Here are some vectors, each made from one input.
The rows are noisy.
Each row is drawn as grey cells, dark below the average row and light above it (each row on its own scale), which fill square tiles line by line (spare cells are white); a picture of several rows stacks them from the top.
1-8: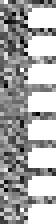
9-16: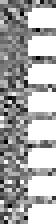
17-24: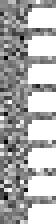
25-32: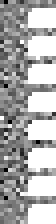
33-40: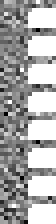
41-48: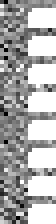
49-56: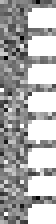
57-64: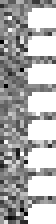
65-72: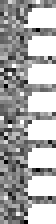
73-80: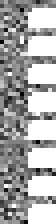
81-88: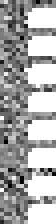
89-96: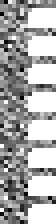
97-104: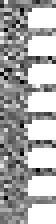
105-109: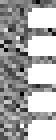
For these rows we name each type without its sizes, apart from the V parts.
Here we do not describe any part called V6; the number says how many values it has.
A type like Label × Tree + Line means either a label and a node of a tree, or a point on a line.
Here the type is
Bool × V6 + Line.
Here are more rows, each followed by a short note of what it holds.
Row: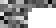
a true/false value and a value of V6
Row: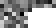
a true/false value and a value of V6
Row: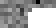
a true/false value and a value of V6
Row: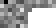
a point on a line
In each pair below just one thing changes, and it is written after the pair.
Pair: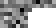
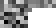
the true/false value
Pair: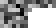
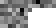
the true/false value
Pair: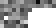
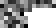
the value of V6
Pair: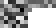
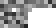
the value of V6
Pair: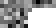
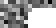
the true/false value
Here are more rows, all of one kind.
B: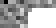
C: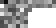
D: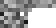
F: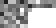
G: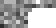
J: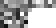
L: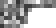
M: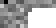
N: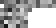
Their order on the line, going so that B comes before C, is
D, J, G, L, F, B, M, C, N.
